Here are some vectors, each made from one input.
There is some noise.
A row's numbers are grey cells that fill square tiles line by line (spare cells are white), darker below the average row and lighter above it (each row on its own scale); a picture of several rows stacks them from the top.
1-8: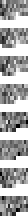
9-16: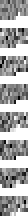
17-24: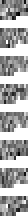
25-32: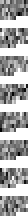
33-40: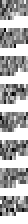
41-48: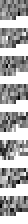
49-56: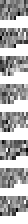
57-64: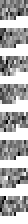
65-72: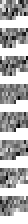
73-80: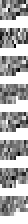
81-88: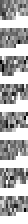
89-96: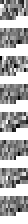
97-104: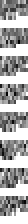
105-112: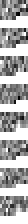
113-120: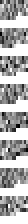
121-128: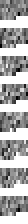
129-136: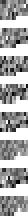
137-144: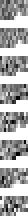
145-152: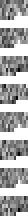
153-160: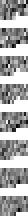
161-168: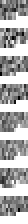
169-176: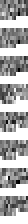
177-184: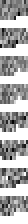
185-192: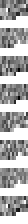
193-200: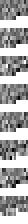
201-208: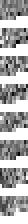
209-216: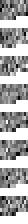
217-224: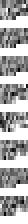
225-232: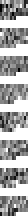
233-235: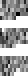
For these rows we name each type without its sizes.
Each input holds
a node of a tree, together with either a point on a line, or a node of a tree.
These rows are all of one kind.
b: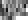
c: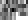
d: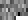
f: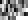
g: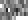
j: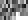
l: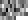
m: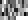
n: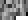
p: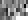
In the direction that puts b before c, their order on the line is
d, m, f, l, b, p, c, g, j, n.
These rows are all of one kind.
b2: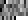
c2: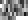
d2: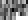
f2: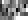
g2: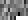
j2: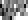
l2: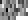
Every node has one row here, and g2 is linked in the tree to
b2.
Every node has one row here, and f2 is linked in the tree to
b2, j2 and l2.
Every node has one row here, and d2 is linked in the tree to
j2.
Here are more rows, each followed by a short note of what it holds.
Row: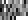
a point on a line and a node of a tree
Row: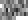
a point on a line and a node of a tree
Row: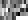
a node of each of two trees
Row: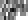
a node of each of two trees
